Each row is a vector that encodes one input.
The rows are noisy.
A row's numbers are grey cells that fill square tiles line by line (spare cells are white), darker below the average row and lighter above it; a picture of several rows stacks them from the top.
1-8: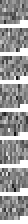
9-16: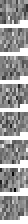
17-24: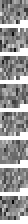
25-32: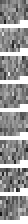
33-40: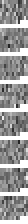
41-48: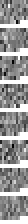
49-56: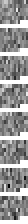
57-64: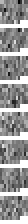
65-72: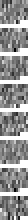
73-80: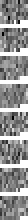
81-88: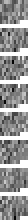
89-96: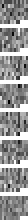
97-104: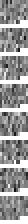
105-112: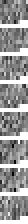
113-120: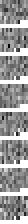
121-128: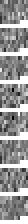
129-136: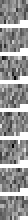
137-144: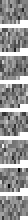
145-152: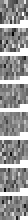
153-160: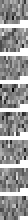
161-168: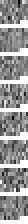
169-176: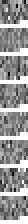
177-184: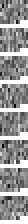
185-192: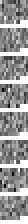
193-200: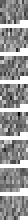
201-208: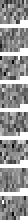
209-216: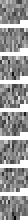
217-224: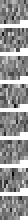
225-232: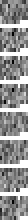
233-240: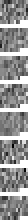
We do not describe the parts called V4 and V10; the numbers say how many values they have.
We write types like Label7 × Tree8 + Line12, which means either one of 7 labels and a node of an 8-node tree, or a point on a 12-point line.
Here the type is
(Label5 × V4 + V10) × Tree9 × Tree9.
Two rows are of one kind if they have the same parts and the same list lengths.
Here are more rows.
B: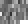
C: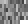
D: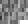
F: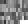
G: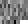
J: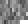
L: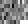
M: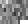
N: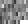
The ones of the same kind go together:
B, D, F, J
C, G, L, M, N

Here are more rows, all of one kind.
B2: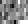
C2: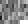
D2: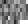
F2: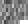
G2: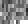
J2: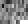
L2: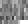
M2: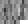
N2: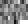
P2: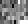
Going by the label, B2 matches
C2, D2, M2 and N2.
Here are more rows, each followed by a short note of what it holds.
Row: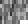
one of 5 labels, a node of each of two 9-node trees and a value of V4
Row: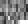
one of 5 labels, a node of each of two 9-node trees and a value of V4
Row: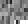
one of 5 labels, a node of each of two 9-node trees and a value of V4
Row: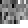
one of 5 labels, a node of each of two 9-node trees and a value of V4
